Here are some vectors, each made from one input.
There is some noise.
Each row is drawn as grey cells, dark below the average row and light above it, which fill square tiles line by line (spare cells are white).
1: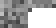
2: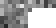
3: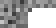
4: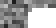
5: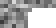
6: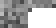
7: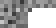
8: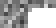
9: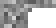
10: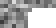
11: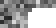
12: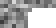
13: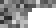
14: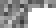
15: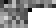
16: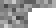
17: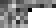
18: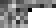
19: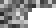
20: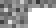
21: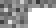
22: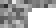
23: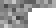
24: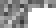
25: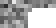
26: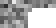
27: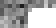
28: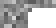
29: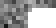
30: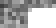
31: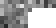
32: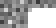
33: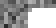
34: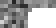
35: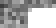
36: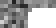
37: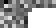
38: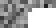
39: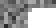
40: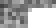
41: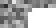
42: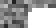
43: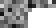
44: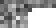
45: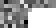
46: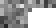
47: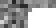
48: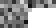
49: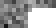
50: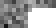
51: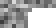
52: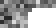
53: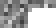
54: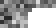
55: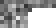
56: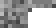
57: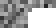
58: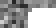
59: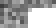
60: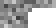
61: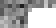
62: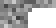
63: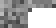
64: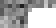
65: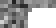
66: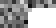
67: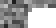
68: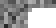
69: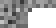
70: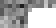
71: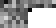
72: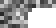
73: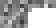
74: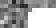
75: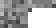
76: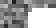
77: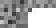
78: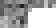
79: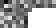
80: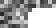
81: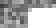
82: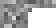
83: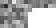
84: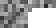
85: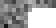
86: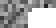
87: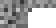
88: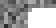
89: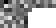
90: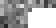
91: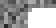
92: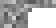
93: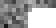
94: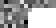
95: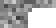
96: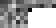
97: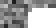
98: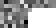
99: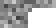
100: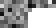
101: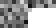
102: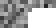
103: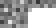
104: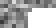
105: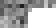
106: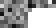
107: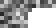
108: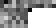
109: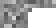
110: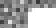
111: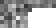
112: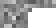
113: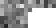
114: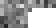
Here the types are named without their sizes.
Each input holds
either a point on a circle, or four true/false values.
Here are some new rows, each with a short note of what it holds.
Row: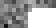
four true/false values
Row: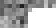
four true/false values
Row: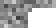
four true/false values
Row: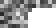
a point on a circle
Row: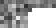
a point on a circle
